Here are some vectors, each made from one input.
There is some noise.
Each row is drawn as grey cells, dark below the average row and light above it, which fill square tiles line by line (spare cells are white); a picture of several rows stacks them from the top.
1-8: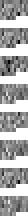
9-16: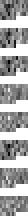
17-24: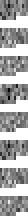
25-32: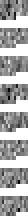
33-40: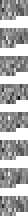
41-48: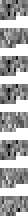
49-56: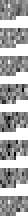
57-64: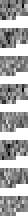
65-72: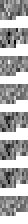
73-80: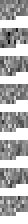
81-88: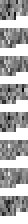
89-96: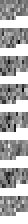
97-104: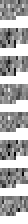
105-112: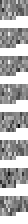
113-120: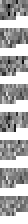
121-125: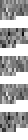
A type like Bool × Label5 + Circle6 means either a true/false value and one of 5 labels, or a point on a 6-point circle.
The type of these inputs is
Bool × Bool × Bool + Circle6 + Unit.
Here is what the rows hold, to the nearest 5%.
About 30% of them hold a point on a 6-point circle. About 5% of them hold a fixed value. The rest hold three true/false values.
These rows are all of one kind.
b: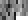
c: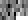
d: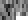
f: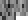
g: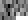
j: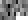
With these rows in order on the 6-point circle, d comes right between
f and g.
